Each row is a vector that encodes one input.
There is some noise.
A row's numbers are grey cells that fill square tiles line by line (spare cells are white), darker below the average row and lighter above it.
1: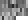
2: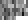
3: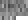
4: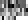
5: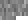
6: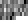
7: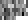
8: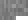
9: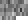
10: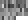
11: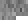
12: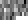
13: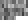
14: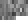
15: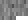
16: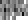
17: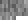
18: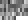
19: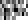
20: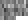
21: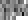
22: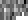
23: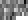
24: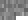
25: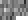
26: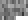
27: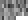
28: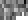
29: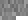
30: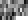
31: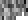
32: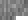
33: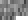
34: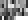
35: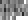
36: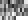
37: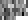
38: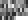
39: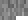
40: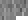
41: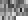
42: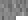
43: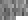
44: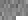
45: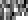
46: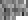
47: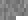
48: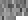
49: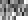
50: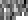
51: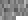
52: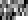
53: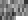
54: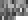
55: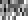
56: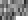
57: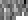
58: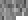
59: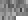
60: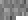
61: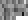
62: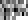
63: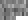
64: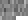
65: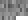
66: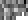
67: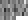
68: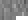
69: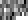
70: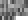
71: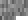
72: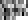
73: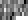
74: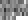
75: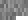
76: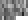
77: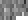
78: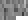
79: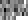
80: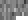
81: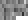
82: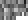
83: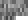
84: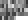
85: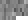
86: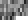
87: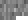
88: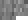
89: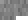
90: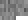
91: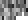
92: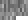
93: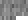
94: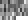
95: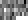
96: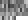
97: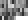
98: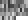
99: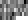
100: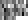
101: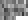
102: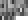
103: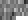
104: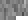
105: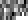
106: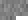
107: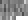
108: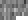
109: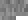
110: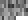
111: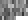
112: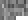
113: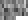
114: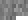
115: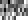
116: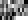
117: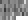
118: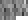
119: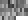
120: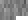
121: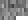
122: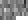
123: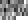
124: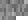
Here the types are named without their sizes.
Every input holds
a node of a tree, together with either a point on a circle and a true/false value, or a fixed value.
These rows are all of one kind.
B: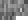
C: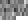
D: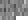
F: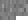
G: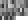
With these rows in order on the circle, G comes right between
B and D.
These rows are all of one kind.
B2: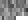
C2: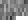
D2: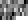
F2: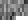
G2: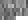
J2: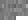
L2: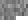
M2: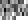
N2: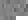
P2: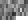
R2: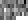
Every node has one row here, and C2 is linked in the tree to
F2 and M2.
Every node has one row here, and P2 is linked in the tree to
J2.
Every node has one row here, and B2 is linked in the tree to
F2 and G2.
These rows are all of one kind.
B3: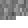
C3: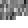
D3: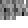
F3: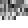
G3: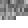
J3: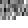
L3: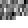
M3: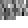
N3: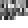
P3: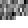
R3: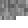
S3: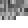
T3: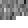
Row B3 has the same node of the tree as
D3, L3, P3 and R3.
